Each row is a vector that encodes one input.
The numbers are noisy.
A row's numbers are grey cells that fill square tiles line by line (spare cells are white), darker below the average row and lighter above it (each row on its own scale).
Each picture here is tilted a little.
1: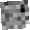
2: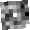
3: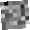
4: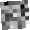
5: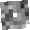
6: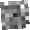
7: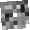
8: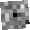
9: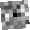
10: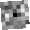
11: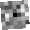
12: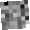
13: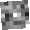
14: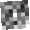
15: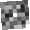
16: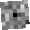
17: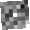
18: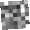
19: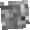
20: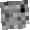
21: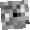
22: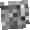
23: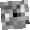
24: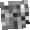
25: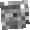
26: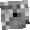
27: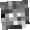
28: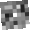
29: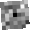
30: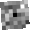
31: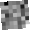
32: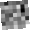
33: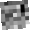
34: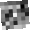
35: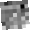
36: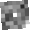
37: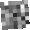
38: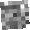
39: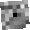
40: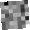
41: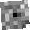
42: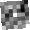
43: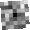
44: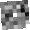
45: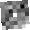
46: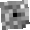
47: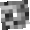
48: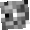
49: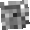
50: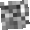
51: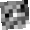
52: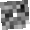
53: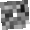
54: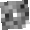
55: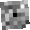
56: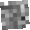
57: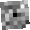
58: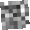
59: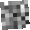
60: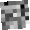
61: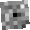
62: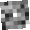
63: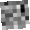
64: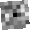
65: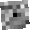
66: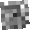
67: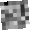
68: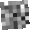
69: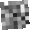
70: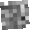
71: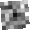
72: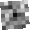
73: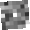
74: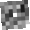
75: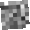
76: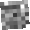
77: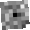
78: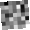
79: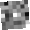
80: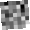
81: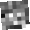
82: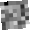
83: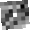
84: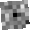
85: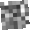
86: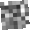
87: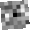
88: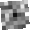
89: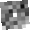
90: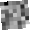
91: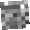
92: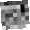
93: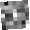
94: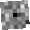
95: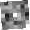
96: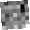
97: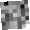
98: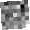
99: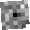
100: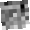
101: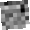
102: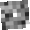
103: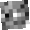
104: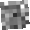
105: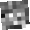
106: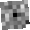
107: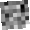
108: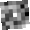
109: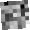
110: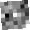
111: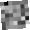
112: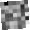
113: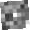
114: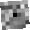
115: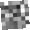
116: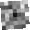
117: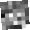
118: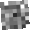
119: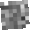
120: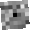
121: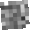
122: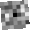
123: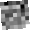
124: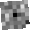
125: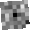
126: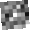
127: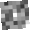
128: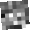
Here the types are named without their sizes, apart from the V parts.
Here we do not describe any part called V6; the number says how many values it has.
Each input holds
a list of items, each a true/false value and a value of V6.
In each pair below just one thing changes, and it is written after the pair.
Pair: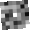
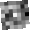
the value of V6 in item 2 of the list
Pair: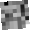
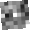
the true/false value in item 1 of the list
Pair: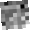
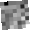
the true/false value in item 2 of the list
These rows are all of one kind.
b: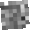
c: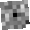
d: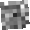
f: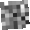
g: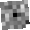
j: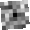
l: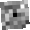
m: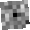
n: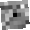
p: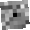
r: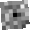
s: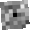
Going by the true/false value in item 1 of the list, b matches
d and f.
